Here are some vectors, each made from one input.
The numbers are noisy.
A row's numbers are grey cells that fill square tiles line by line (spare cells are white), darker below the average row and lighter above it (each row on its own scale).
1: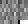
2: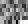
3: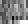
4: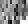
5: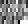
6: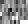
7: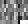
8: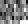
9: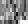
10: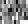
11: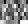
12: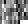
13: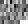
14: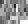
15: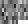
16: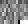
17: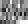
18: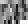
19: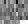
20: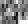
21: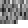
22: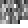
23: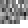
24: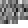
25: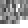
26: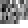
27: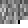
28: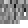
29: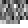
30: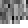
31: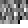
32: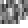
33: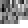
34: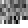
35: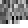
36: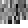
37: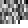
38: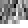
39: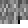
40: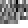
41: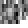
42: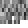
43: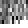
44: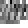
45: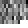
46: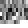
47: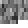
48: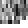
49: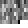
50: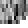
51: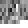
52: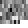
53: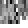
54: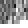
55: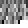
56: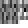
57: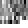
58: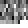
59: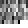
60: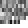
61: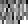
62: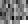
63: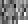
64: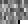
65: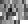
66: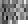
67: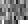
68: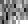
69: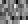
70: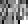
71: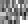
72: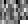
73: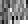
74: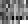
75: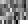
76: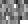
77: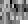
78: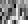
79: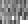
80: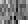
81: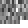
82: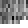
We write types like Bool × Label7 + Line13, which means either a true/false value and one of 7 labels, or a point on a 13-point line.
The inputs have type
(Bool × Bool × Bool + Unit) × Line8 × Line8.
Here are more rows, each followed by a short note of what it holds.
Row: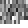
a point on each of two 8-point lines and three true/false values
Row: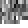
a point on each of two 8-point lines and three true/false values
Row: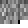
a point on each of two 8-point lines
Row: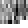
a point on each of two 8-point lines and three true/false values
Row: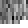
a point on each of two 8-point lines
